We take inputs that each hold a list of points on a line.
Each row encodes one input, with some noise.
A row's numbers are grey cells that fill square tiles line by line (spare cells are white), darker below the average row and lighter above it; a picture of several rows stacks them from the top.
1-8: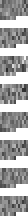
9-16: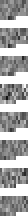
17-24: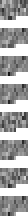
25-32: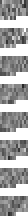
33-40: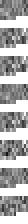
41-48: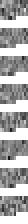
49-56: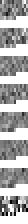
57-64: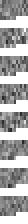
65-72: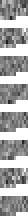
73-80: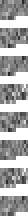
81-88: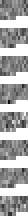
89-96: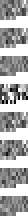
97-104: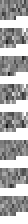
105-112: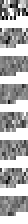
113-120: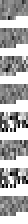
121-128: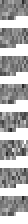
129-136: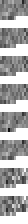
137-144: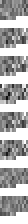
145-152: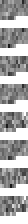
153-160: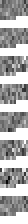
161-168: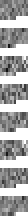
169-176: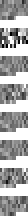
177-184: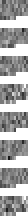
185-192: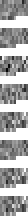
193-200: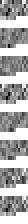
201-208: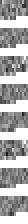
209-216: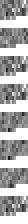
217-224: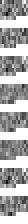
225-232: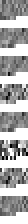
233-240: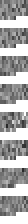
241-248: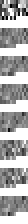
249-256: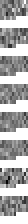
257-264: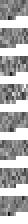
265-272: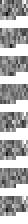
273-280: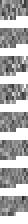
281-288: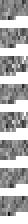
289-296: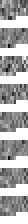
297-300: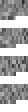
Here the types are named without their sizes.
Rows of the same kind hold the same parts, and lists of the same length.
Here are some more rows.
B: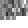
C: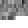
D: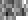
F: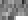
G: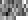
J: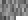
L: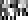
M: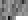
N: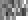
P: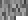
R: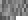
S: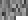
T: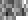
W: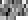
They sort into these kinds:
B, D, G, N, T, W
C, F, M
J, P, R, S
L

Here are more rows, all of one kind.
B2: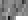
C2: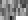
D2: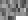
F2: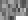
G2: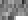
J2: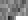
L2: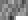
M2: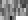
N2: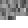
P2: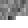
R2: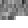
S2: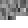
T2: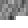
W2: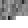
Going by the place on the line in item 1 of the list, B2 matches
G2, R2 and W2.
